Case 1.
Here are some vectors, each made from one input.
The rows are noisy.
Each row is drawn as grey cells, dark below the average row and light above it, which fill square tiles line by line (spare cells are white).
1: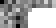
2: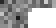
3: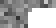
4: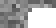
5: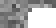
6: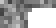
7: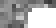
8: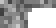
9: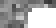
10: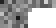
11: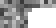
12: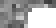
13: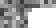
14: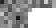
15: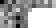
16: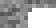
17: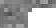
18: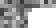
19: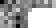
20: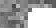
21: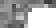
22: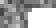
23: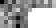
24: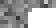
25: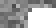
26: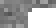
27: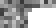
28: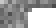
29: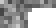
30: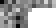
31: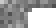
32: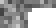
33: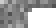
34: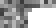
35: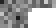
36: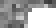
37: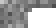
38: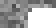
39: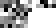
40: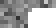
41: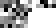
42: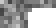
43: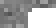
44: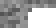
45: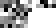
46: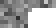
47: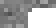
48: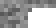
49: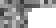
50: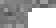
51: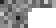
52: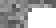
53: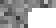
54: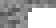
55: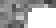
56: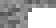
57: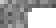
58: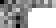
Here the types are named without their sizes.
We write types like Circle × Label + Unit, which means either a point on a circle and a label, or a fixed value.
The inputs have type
Tree + Unit.
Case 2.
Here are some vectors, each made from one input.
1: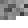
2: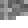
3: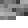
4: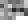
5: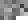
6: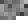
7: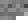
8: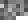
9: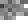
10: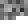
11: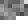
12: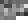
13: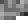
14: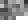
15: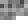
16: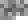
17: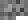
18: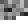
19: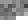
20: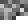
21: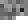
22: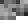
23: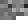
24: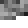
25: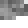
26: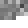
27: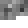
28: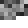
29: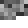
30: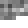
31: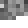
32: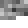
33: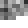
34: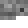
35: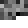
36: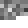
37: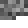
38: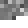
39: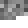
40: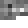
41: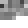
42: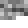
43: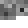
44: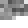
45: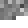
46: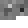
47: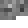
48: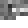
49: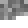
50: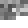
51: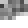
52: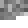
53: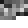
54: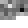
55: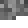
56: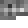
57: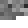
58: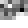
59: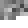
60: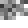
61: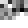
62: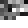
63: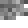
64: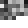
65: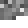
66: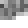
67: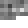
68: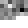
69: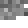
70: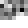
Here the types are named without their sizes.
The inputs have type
Tree.
